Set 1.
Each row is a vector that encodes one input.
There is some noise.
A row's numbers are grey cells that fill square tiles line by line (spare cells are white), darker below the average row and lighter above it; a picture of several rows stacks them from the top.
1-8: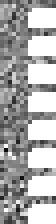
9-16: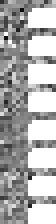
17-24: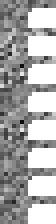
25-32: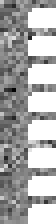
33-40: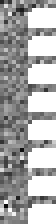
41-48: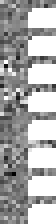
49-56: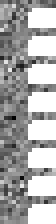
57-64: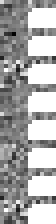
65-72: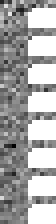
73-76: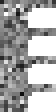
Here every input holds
either one of 8 labels, or three true/false values.
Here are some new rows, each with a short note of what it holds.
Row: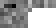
three true/false values
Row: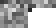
one of 8 labels
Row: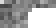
three true/false values
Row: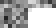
one of 8 labels
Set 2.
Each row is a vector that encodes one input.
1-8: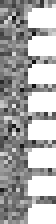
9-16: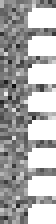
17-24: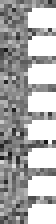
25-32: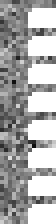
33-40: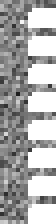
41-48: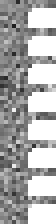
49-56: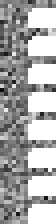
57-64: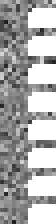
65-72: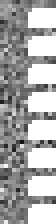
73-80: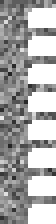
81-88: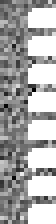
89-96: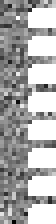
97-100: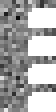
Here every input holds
a point on a 9-point line, together with either a fixed value, or three true/false values.
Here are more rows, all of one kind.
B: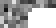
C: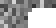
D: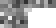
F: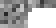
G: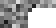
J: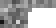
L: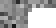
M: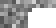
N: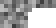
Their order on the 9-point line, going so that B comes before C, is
G, M, J, D, L, N, F, B, C.
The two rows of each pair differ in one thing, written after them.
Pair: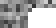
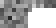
the place on the 9-point line
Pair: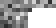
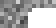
one of the three true/false values
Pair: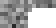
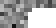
one of the three true/false values
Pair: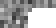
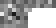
the place on the 9-point line
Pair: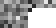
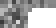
the place on the 9-point line
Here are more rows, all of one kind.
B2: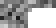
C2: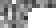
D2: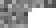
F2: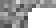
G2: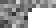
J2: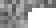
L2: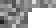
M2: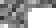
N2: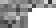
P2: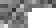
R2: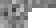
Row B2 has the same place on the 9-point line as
M2 and P2.
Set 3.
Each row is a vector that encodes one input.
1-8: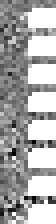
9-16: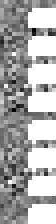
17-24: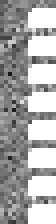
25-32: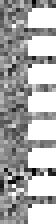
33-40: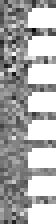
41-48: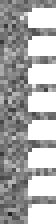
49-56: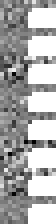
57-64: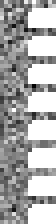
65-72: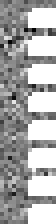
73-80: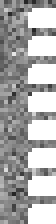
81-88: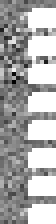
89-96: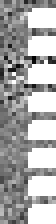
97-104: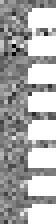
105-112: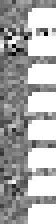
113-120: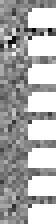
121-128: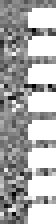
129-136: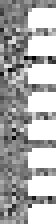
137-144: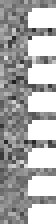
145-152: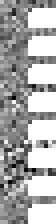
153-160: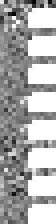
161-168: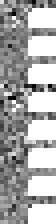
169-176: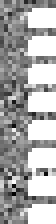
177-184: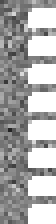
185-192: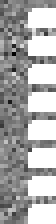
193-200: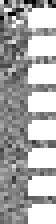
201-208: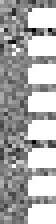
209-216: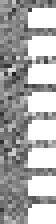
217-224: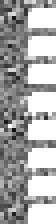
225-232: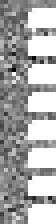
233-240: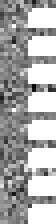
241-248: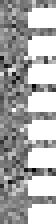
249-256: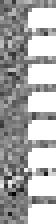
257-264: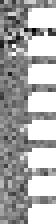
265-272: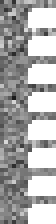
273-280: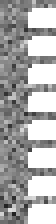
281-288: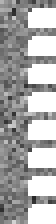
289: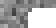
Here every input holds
either one of 8 labels, or a point on a 19-point line.
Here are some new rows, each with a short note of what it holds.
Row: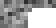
a point on a 19-point line
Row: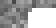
one of 8 labels
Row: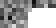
one of 8 labels
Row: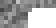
one of 8 labels
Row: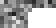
a point on a 19-point line
